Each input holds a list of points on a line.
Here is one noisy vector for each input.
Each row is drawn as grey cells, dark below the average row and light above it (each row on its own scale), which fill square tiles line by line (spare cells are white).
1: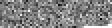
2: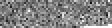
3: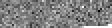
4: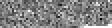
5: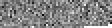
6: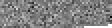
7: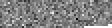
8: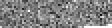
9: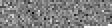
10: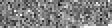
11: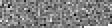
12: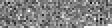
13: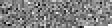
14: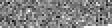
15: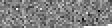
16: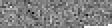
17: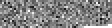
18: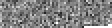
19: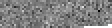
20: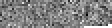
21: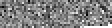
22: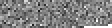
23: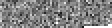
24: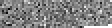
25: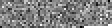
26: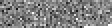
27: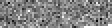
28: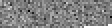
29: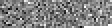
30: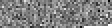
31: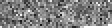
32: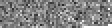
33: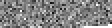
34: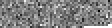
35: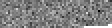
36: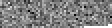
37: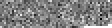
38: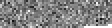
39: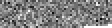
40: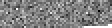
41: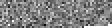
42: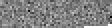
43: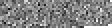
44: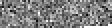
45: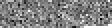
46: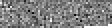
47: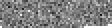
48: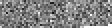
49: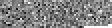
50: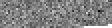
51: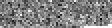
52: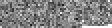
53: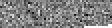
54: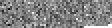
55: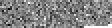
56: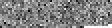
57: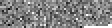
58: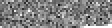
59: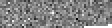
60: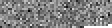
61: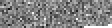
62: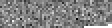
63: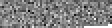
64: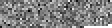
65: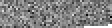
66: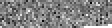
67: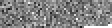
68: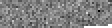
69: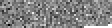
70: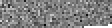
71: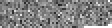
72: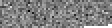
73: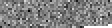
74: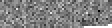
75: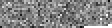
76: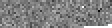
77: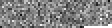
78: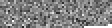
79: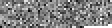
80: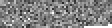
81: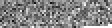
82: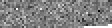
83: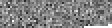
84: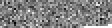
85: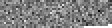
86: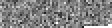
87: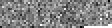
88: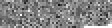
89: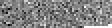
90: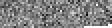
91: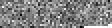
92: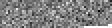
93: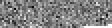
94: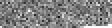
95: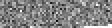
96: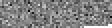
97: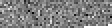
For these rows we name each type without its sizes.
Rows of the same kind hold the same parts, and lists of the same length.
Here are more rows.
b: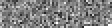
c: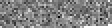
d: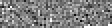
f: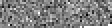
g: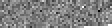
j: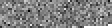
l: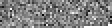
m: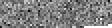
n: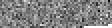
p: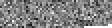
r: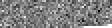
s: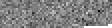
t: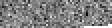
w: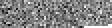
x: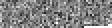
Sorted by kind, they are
b, x
c, d, f, g, l, p, r, s, t
j, m, n, w

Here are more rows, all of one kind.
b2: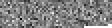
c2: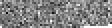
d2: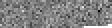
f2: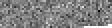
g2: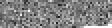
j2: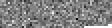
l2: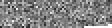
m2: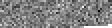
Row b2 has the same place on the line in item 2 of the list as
d2 and g2.
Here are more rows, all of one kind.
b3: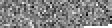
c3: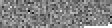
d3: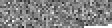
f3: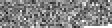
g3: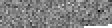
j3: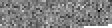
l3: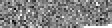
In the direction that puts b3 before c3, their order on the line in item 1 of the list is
l3, f3, b3, c3, d3, g3, j3.
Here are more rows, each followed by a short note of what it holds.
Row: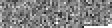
the empty list
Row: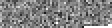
the empty list
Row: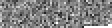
the empty list
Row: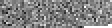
a list of one item
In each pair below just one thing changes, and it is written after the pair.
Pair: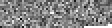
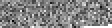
the place on the line in item 1 of the list
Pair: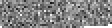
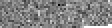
the place on the line in item 2 of the list
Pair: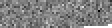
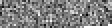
the place on the line in item 1 of the list
